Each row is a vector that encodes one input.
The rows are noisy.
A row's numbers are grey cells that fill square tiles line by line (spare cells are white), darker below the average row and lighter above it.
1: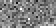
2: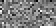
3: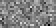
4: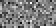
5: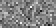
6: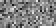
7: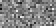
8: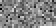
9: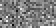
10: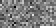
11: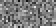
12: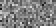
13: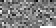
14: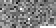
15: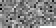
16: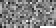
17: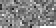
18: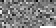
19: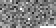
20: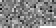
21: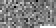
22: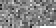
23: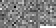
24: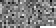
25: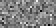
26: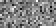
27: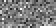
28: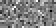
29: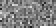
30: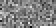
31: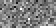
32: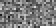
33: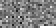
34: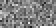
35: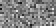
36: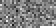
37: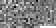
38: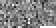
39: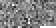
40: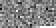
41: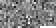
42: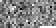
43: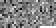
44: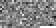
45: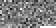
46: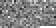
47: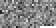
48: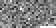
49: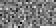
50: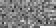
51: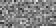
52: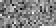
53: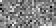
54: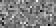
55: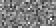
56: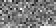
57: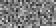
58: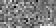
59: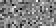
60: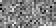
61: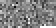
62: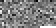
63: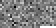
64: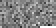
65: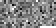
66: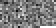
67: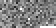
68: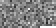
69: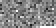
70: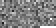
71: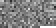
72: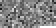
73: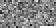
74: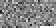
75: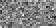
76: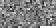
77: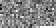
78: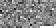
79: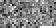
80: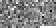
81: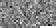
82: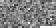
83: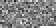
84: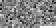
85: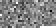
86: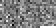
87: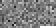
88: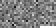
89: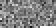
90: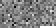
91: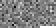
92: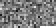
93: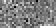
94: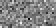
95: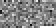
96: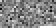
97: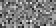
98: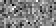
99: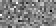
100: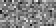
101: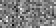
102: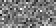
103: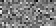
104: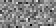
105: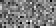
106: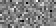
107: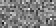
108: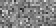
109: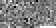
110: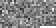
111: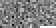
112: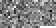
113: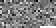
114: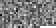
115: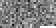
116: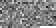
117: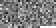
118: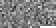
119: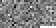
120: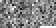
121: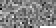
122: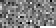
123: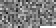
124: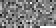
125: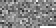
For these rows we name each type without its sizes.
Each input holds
a point on a line, together with either a fixed value, or three true/false values.
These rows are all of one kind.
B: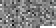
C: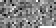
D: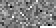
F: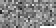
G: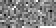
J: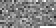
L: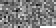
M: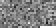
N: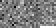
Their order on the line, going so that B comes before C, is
L, B, N, M, D, J, F, G, C.
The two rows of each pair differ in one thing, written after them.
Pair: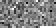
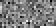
the place on the line
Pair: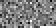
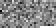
the place on the line
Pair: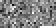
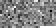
the place on the line
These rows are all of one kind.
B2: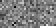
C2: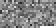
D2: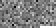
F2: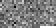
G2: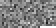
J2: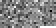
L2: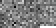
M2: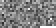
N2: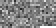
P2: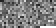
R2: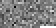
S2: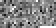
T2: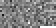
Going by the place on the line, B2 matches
D2, F2, L2 and R2.
